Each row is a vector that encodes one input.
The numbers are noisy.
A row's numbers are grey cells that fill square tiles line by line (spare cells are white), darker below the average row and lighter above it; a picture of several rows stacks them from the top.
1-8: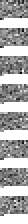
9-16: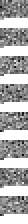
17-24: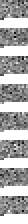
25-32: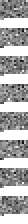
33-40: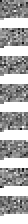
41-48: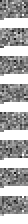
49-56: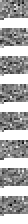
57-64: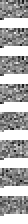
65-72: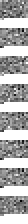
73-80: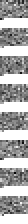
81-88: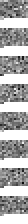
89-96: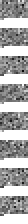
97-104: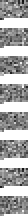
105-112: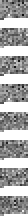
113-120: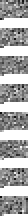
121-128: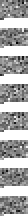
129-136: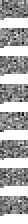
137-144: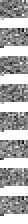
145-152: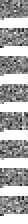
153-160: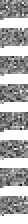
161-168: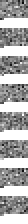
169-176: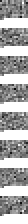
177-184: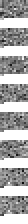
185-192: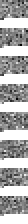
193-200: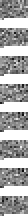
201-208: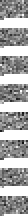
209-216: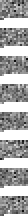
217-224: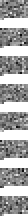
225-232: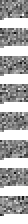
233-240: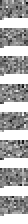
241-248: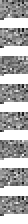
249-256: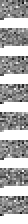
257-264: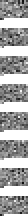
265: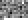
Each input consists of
a point on a 13-point line, together with either a fixed value, or three labels (each one of 12).
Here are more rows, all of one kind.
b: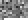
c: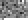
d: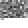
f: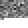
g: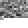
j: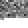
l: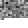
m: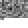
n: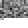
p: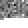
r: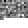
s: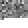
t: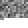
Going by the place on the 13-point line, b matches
c, l and m.
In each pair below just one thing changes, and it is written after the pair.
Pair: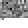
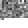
one of the three labels
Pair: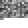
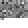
the place on the 13-point line
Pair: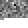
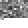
the place on the 13-point line
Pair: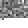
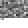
one of the three labels
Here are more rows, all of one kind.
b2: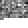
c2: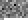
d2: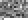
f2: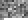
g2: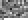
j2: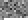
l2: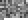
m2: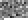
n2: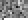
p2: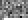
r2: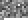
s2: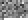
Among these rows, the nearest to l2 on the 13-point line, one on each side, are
b2 and r2.
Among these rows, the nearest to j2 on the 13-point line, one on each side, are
c2 and s2.
